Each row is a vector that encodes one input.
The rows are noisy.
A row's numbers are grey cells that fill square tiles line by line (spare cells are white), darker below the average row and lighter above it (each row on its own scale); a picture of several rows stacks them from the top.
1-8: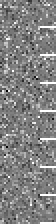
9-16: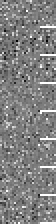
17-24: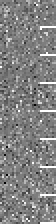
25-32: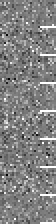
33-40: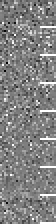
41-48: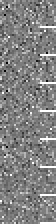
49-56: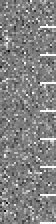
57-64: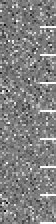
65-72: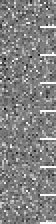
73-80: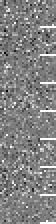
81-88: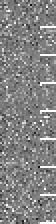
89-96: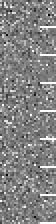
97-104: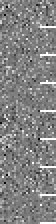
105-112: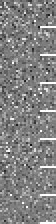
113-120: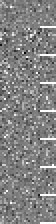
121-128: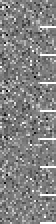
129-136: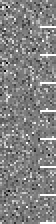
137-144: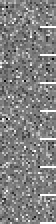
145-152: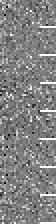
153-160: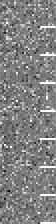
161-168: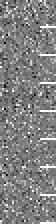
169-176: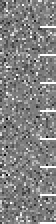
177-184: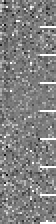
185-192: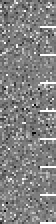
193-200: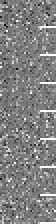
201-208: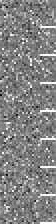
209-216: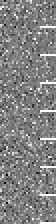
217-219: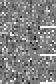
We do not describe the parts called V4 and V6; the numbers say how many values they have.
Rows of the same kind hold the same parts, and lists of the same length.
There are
2 kinds of row.
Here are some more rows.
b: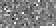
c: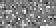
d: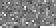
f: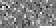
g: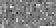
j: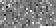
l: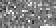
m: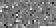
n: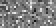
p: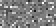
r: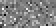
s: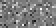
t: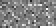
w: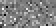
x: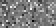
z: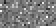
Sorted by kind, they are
b, c, d, g, l, m, n, p, s, t, x, z
f, j, r, w

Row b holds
a node of each of two 9-node trees, four true/false values, a value of V4 and a value of V6.
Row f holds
a node of a 9-node tree.
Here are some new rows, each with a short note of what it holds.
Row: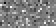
a node of each of two 9-node trees, four true/false values, a value of V4 and a value of V6
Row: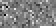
a node of a 9-node tree
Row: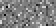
a node of a 9-node tree
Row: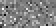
a node of a 9-node tree
